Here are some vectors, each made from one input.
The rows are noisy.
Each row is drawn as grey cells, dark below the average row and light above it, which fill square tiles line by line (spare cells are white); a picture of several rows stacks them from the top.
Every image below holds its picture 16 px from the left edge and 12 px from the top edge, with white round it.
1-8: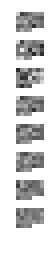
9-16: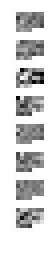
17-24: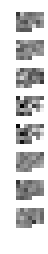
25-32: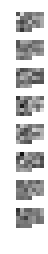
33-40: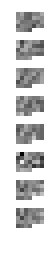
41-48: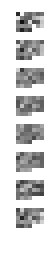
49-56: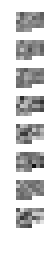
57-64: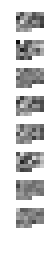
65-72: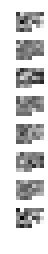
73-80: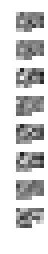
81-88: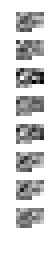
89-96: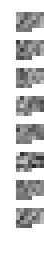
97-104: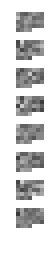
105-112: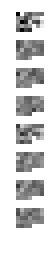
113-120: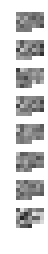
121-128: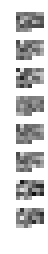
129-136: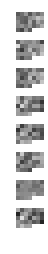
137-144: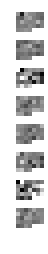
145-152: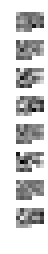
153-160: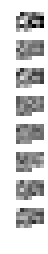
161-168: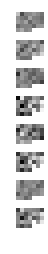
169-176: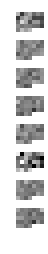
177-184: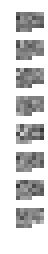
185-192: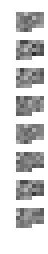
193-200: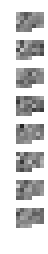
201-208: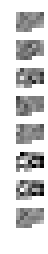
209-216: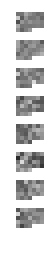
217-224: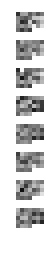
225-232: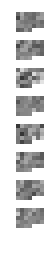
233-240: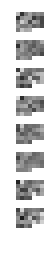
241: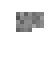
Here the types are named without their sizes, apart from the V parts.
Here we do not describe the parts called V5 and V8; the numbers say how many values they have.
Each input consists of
a true/false value and a value of V5, together with either a point on a line, or a value of V8.
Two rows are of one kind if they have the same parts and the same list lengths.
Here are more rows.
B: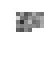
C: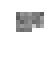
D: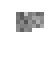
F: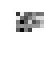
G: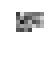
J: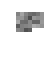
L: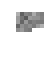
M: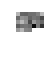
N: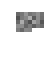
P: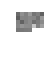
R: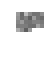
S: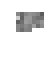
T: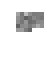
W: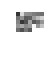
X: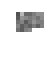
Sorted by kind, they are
B, C, L, P, S
D, F, G, J, M, N, R, T, W, X

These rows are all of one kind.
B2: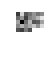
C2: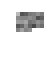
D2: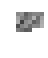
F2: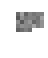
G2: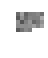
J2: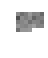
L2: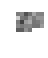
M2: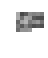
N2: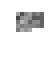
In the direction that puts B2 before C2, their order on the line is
B2, L2, J2, G2, N2, C2, M2, F2, D2.
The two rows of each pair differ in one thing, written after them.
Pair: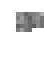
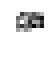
the value of V8
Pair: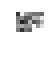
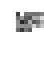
the true/false value
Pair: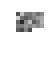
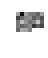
the value of V5
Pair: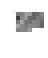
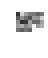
the value of V8
